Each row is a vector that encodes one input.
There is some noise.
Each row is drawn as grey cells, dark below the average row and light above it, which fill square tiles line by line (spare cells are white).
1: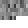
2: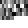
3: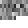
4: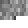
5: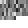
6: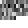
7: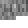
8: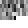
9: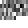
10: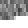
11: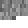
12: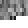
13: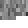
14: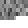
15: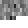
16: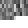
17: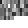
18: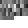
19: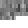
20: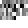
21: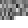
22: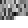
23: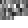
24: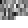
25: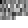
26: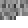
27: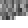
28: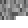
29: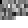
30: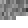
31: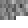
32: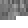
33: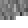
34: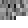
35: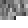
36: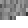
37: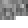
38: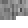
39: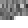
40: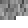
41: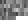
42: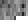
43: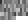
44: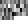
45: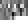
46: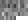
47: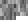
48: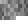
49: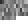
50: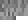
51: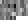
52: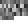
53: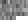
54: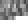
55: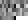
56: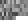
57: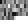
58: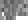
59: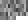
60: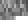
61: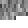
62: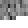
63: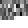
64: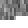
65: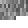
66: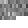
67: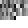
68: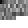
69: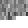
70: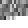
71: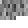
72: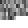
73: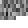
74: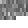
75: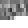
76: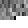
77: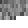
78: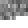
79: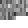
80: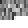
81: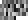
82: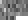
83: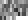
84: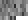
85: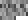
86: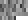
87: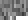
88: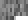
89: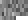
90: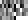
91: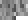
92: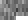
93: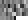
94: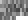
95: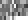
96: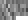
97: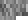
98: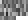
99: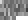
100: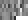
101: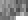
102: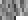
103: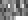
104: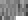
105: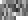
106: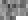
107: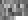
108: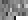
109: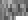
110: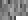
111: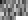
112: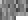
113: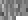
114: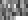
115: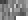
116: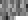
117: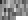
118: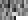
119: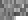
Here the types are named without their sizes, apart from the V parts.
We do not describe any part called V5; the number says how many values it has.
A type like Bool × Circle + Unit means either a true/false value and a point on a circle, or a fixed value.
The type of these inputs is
List(Bool × V5).
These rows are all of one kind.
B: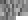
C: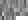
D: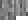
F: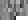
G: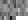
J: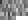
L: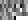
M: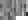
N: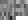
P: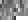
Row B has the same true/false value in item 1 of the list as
C, G, M and N.
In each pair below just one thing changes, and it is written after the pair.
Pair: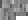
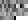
the value of V5 in item 1 of the list
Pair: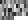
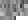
the true/false value in item 1 of the list
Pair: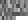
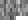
the value of V5 in item 1 of the list
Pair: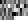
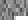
the true/false value in item 2 of the list
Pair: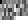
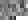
the true/false value in item 2 of the list
